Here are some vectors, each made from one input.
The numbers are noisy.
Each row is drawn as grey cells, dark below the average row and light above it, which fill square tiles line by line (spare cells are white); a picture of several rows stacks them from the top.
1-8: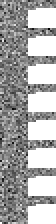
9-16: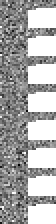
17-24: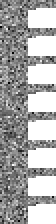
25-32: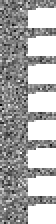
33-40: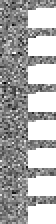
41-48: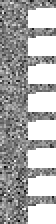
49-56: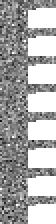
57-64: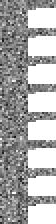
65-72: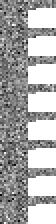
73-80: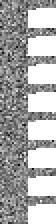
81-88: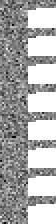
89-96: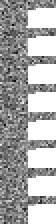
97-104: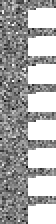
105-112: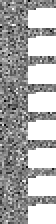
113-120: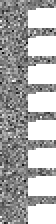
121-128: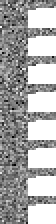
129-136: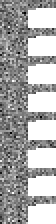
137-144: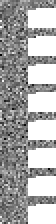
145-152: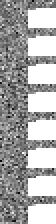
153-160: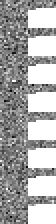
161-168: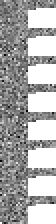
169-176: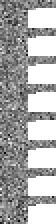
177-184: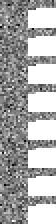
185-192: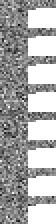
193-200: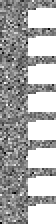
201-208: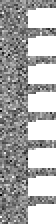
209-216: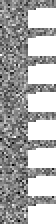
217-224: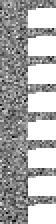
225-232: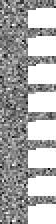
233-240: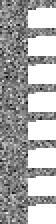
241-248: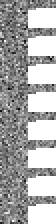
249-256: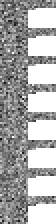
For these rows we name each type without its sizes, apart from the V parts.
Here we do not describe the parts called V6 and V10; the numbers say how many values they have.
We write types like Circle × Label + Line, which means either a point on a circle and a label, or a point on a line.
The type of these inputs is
Line × (Line + V10) × V6.
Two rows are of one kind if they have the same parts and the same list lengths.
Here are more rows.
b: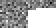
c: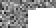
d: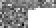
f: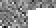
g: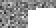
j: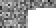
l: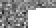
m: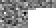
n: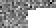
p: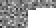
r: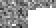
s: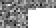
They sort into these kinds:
b, m, n
c, d, f, g, j, l, p, r, s

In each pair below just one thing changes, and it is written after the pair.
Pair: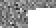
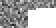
the value of V10
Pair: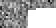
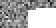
the value of V10
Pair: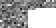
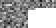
the value of V6
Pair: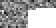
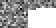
the place on the line
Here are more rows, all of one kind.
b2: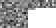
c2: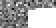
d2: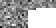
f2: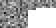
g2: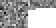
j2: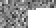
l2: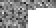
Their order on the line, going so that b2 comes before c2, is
b2, c2, j2, l2, g2, f2, d2.
